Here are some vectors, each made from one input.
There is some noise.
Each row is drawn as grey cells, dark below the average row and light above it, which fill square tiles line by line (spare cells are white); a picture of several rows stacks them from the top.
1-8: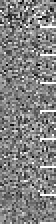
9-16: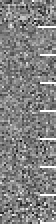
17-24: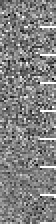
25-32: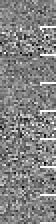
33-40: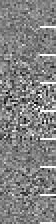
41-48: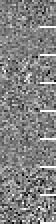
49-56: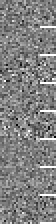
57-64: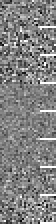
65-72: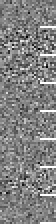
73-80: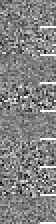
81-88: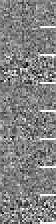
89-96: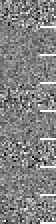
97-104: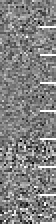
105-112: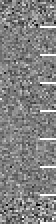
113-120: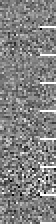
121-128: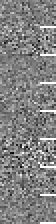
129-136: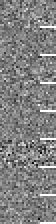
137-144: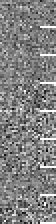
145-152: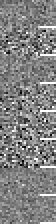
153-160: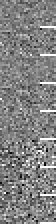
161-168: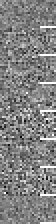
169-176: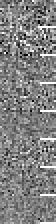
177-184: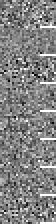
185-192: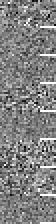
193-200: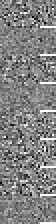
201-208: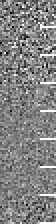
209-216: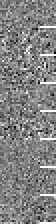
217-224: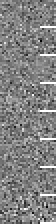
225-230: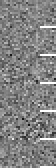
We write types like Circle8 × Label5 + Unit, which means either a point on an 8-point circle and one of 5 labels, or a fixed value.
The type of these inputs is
Circle16 + List2(Circle15).
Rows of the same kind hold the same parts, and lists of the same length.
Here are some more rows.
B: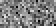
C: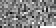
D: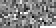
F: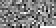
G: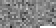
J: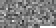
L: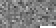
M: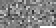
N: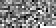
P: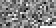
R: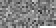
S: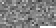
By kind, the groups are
B
C, D, F, N, P
G, M, R
J, L, S

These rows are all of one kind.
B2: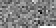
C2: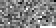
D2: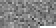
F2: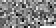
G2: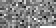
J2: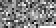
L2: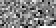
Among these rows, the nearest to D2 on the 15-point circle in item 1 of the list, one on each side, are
C2 and F2.
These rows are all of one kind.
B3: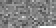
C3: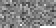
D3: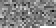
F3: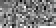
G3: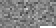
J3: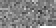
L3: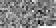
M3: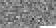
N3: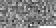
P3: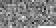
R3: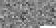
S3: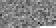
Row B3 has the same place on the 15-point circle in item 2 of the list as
C3, L3 and M3.
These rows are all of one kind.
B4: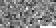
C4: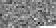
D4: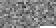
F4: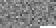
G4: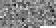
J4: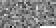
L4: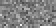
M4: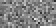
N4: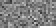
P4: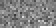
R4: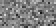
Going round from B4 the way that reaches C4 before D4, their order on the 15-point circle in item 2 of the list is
B4, F4, C4, J4, D4, L4, G4, P4, R4, M4, N4.
